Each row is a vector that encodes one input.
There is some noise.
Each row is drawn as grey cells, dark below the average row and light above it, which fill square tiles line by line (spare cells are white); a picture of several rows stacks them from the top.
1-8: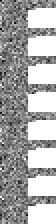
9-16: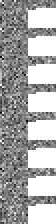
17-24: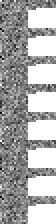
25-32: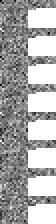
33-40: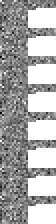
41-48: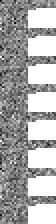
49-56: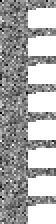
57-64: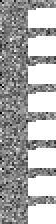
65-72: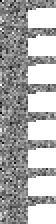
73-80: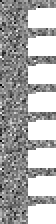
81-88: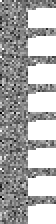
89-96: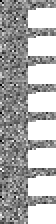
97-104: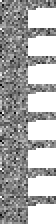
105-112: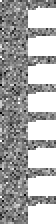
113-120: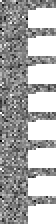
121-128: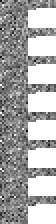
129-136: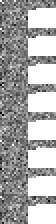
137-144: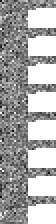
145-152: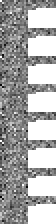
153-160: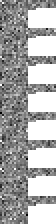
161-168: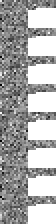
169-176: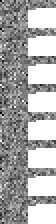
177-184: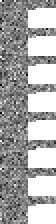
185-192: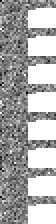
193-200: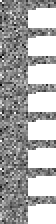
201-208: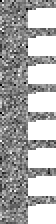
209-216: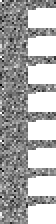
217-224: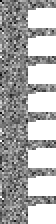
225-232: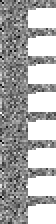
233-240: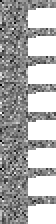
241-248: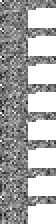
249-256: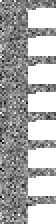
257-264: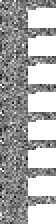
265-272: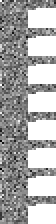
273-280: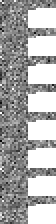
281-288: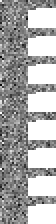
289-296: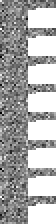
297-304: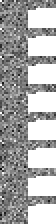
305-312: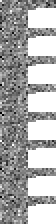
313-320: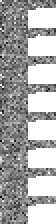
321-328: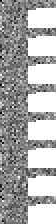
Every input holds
one of 7 labels and a true/false value, together with either one of 7 labels, or a node of a 15-node tree.
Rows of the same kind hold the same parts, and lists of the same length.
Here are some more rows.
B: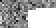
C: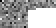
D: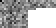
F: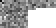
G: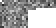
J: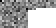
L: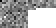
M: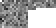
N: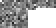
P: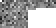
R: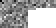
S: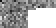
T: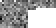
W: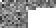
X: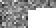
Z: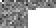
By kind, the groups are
B, D, F, L, M, N, P, R, S, T, W, Z
C, G, J, X

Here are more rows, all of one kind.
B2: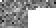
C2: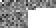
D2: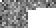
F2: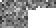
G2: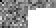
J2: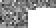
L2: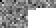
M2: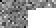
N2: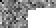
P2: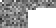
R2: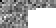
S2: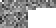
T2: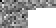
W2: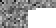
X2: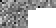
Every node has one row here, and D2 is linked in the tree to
P2, R2 and T2.
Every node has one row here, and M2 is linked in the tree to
X2.
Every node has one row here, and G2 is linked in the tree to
C2.
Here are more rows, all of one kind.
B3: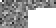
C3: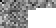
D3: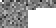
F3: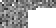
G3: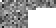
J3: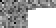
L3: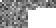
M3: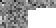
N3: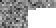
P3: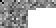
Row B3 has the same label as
C3, D3, F3 and M3.
